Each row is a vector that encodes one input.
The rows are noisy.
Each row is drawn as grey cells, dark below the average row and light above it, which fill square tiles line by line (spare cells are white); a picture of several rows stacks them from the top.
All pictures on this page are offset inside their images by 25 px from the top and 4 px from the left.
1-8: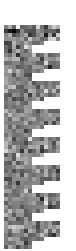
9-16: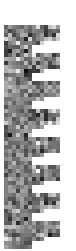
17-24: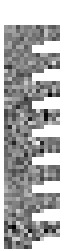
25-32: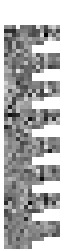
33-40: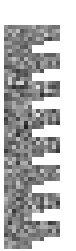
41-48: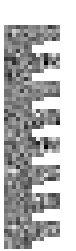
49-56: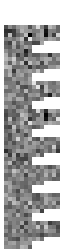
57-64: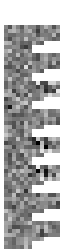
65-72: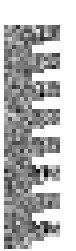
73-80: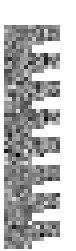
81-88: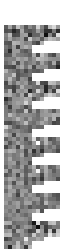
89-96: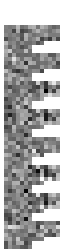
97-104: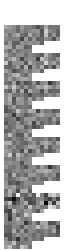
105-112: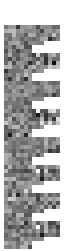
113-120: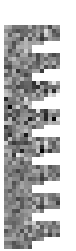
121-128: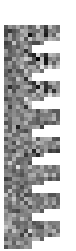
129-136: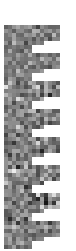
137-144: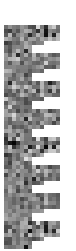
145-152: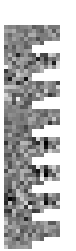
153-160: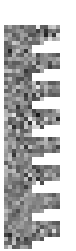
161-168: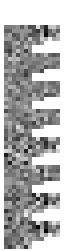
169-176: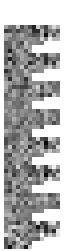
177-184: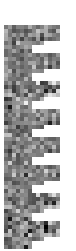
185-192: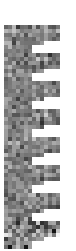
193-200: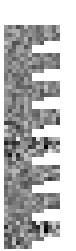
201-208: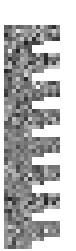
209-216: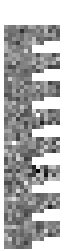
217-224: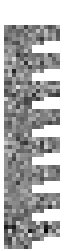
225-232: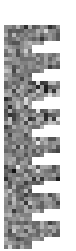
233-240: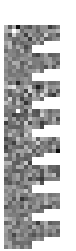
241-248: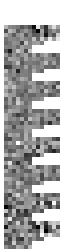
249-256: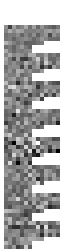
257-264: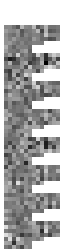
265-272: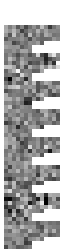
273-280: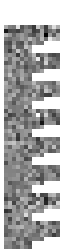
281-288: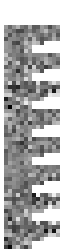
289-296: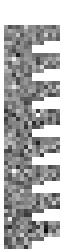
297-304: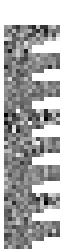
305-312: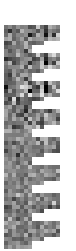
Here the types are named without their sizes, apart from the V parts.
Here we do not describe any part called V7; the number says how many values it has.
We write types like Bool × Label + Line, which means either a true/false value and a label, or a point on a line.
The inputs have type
Bool × V7 + (Circle + Unit) × Label.
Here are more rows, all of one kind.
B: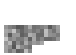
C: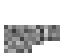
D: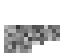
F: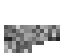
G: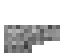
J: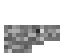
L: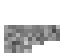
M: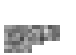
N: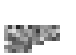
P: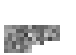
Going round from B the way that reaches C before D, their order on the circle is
B, F, C, J, P, G, D, M, N, L.
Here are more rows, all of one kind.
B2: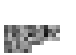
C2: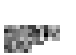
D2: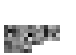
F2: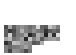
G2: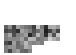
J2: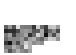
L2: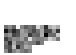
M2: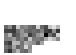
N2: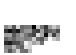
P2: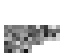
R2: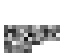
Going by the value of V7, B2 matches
G2 and L2.
